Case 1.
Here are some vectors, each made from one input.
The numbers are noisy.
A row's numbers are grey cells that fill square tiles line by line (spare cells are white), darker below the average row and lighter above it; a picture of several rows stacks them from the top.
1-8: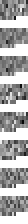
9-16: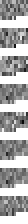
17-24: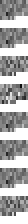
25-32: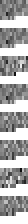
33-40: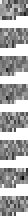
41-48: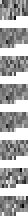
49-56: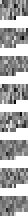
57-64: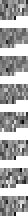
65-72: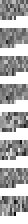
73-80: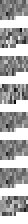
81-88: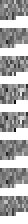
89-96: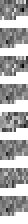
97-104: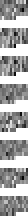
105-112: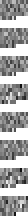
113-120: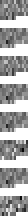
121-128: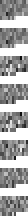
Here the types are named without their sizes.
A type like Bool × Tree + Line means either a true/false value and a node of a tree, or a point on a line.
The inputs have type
Circle.
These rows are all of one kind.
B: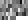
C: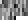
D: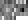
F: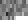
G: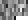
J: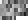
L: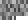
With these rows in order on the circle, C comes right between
D and G.
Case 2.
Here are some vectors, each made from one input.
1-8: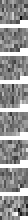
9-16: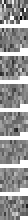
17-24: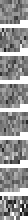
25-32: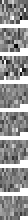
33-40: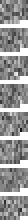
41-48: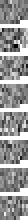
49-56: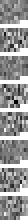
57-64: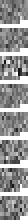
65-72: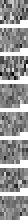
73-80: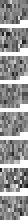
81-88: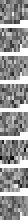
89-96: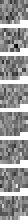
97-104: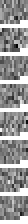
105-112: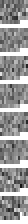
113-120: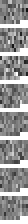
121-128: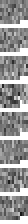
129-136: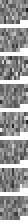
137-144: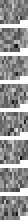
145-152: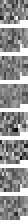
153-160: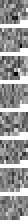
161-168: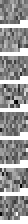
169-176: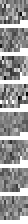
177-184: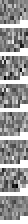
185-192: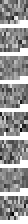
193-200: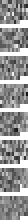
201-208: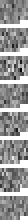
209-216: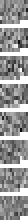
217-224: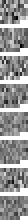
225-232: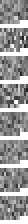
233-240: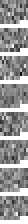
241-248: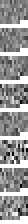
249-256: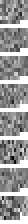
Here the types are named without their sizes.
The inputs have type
Bool × Bool × Bool × Bool.
